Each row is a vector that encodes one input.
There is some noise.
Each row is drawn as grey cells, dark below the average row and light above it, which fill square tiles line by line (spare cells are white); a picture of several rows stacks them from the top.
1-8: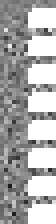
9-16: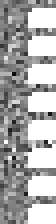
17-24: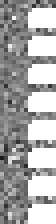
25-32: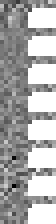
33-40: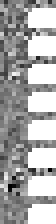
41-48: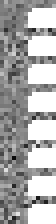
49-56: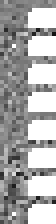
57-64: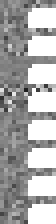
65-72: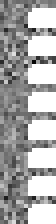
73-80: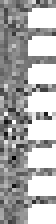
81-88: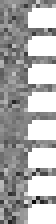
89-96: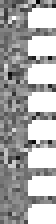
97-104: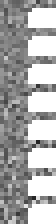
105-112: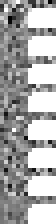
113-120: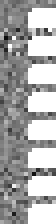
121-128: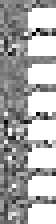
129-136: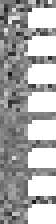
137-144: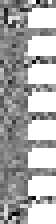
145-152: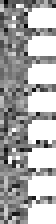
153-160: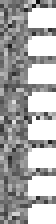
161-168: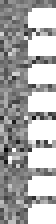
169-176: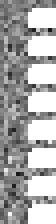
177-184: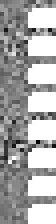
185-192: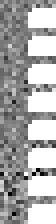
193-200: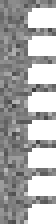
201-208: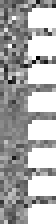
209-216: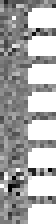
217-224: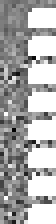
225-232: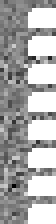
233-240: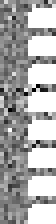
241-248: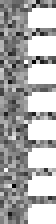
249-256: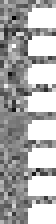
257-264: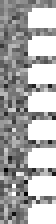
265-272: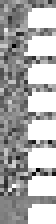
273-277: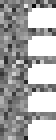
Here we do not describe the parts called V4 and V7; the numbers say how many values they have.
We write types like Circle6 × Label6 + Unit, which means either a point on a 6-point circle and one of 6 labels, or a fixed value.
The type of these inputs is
Line5 × (List2(Line6) + V4 × V7).
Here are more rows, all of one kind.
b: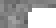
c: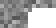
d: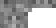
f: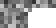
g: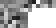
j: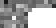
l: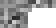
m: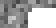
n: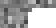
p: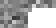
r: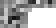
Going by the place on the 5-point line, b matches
g, j and l.
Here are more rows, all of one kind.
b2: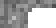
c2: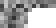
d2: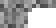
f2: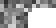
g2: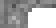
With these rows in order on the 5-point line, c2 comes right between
b2 and d2.
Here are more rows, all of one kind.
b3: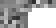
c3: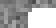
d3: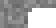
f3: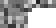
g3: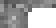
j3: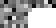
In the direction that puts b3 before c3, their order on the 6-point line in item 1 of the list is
b3, c3, g3, j3, d3, f3.
